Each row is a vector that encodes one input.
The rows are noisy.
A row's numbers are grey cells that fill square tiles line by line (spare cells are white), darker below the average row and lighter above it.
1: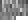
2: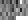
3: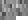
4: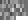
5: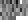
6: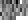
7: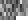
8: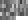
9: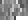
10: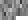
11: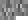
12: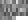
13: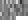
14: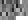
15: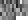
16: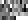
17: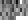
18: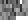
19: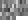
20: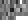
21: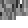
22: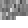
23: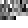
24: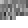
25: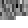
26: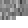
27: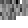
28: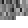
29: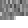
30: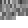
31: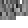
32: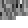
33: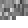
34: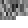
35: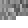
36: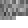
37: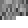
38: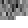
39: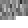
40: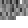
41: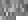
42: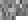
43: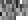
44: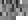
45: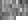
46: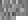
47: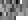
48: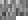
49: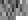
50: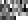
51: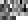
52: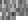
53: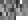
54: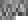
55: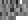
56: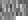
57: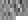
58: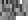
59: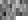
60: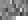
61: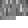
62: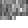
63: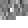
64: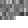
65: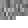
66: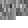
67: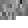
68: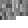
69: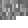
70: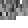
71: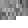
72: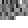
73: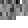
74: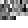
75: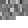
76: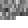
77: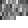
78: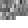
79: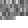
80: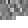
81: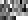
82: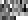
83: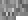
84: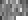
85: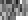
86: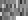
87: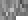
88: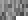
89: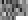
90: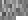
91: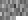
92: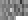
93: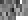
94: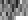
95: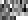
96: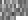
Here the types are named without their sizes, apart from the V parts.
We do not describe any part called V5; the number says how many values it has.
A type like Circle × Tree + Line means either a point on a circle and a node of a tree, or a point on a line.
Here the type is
List(Bool × V5).
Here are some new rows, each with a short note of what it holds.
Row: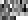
the empty list
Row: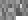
a list of two items
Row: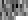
a list of one item
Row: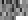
a list of one item
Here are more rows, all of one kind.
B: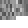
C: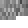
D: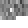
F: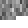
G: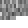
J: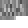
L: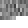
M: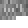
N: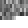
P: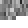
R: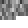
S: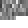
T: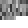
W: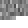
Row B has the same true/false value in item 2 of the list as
F, N, P and R.
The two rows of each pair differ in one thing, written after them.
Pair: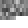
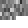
the true/false value in item 1 of the list
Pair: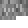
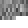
the true/false value in item 1 of the list
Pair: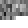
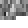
the value of V5 in item 2 of the list
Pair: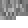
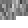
the true/false value in item 2 of the list
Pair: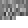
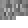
the true/false value in item 1 of the list
